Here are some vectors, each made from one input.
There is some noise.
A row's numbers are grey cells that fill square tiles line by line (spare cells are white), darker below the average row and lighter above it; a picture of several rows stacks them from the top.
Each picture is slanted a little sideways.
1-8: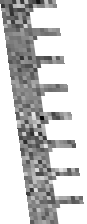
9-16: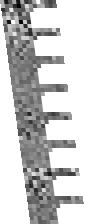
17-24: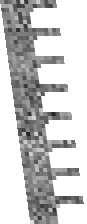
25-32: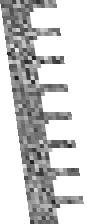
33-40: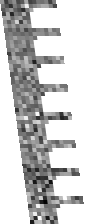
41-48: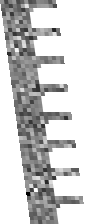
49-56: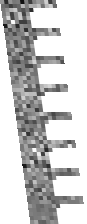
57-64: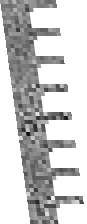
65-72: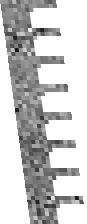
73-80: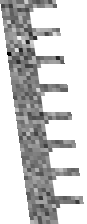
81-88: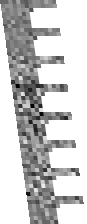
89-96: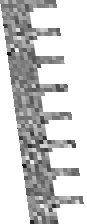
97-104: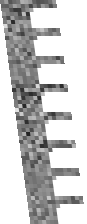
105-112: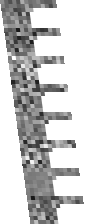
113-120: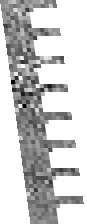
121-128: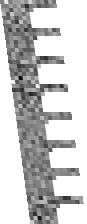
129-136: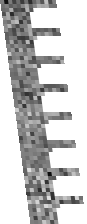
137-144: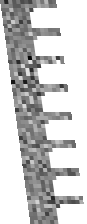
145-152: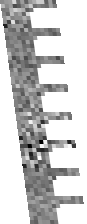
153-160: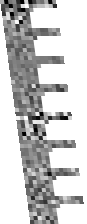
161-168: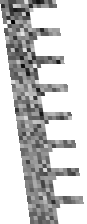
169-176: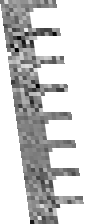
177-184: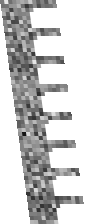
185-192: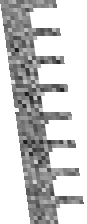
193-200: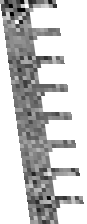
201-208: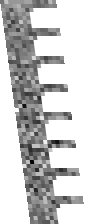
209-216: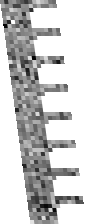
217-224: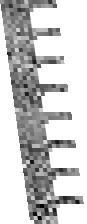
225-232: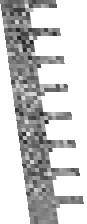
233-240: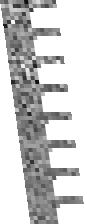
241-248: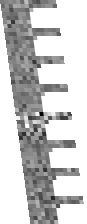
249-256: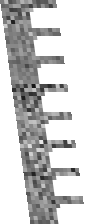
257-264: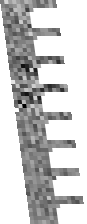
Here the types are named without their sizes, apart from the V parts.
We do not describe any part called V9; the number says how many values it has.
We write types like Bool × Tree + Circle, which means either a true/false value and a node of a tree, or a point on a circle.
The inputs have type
Label × V9 + List(Line).
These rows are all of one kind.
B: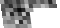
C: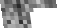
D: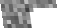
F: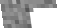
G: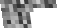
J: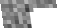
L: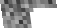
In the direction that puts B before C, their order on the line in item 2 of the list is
G, L, F, D, J, B, C.
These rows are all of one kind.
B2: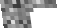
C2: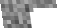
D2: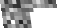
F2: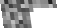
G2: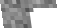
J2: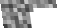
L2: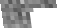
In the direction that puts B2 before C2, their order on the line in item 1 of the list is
J2, L2, B2, D2, C2, G2, F2.
